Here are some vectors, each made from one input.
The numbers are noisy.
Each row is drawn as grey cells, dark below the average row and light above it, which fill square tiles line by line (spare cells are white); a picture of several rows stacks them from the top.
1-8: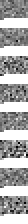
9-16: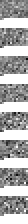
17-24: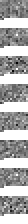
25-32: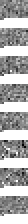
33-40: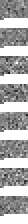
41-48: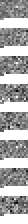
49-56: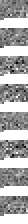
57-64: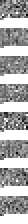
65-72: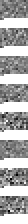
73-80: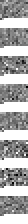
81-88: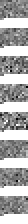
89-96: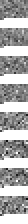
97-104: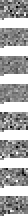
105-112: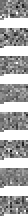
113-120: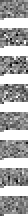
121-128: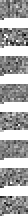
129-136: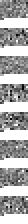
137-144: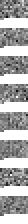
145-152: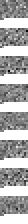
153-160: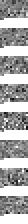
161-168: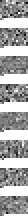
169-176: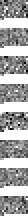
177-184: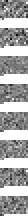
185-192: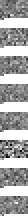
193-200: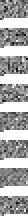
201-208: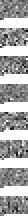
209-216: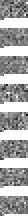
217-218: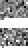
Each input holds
a point on an 8-point line, together with either a point on an 8-point line, or a point on an 11-point line and a true/false value.
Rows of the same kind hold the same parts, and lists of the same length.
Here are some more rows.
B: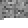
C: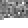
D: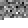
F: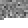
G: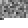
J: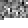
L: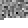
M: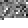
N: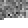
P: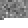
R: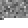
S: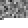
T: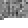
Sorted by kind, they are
B, C, F, G, L, N, P, R, S, T
D, J, M

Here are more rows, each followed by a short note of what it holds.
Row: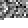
a point on each of two 8-point lines
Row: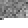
a point on an 8-point line, a point on an 11-point line and a true/false value
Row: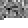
a point on an 8-point line, a point on an 11-point line and a true/false value
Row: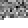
a point on each of two 8-point lines
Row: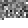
a point on each of two 8-point lines
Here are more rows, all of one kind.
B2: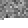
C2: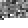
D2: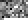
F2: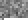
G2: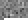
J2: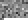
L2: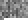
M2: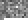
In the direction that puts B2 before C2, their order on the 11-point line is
D2, F2, J2, L2, M2, B2, G2, C2.
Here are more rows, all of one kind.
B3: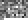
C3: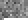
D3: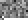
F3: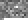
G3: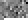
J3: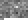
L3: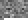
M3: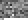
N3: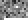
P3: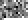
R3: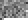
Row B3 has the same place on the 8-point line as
D3, F3, J3 and M3.
